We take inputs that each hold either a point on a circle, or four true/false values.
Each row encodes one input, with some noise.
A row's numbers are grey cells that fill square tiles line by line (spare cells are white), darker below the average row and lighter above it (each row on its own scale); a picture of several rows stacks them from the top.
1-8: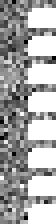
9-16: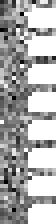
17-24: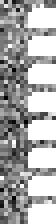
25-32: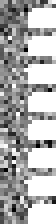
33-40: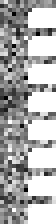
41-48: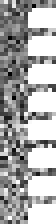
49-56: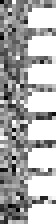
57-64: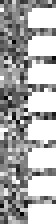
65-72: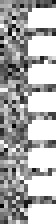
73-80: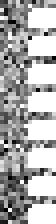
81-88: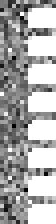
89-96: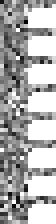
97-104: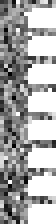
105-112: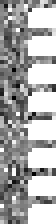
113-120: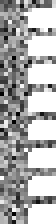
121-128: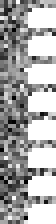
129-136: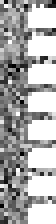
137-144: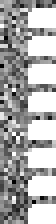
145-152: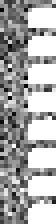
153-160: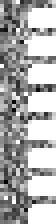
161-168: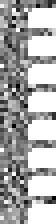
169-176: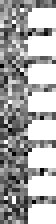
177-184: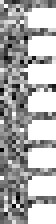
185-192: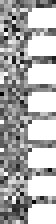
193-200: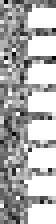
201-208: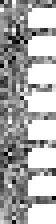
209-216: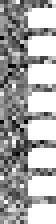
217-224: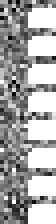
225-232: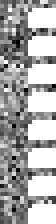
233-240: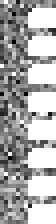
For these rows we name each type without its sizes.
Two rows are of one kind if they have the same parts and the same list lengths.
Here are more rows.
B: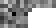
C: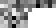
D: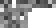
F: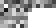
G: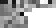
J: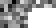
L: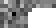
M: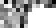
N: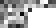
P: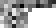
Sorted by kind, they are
B, D, G, J, L, N
C, F, M, P

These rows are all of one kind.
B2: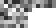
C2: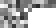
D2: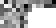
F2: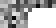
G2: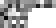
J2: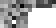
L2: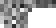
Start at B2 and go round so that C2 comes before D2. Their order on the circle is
B2, G2, C2, F2, J2, L2, D2.
